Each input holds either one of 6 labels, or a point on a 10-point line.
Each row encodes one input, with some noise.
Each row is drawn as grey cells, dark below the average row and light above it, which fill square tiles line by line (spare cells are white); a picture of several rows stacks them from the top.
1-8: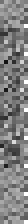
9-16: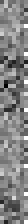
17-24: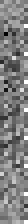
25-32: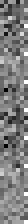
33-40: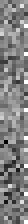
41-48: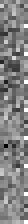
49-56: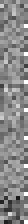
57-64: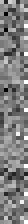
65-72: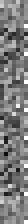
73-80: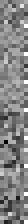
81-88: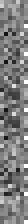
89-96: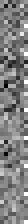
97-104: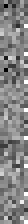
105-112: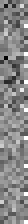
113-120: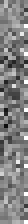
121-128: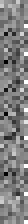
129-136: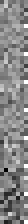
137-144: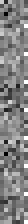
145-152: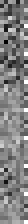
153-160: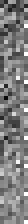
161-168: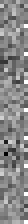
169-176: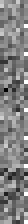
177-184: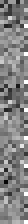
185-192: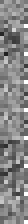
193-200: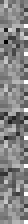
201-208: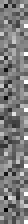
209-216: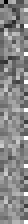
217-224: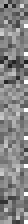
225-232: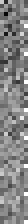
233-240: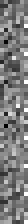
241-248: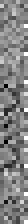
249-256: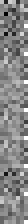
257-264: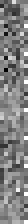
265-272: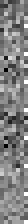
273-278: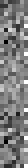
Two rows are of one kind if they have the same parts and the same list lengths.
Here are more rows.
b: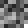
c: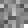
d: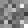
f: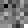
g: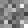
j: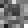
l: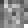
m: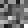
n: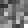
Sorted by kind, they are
b, j, m
c, d, f, g, l, n

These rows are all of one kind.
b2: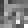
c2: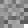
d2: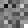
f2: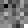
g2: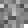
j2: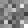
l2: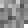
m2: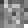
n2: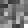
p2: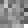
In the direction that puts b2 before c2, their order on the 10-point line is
j2, d2, f2, n2, b2, m2, p2, c2, g2, l2.
